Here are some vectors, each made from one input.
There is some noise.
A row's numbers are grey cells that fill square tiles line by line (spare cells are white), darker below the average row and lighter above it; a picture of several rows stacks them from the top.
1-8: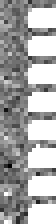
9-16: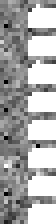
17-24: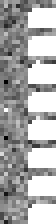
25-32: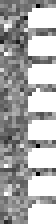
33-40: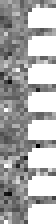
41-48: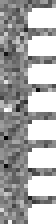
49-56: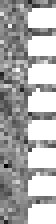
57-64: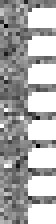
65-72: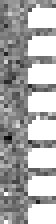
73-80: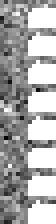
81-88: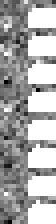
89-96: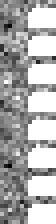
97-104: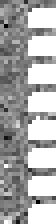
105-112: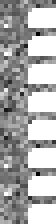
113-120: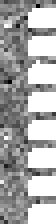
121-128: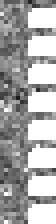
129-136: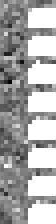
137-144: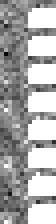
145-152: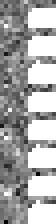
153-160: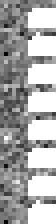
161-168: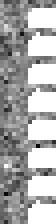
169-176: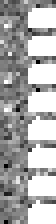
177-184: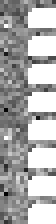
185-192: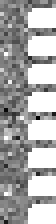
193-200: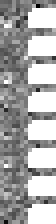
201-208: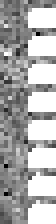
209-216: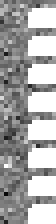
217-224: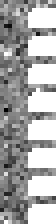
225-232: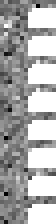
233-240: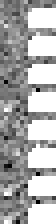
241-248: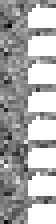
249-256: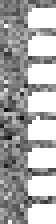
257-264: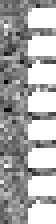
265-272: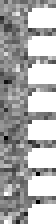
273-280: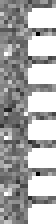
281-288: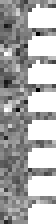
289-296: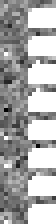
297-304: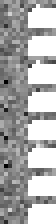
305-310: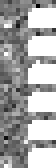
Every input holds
either a point on an 8-point line and three true/false values, or a point on an 18-point line.
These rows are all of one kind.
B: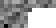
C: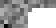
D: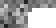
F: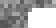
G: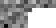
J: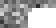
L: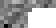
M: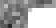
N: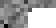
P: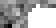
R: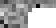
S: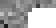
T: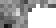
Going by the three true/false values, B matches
C, G, L and N.
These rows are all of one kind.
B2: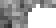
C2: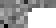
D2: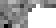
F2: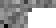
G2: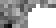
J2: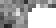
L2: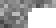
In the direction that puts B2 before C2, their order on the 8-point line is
D2, G2, B2, F2, L2, C2, J2.
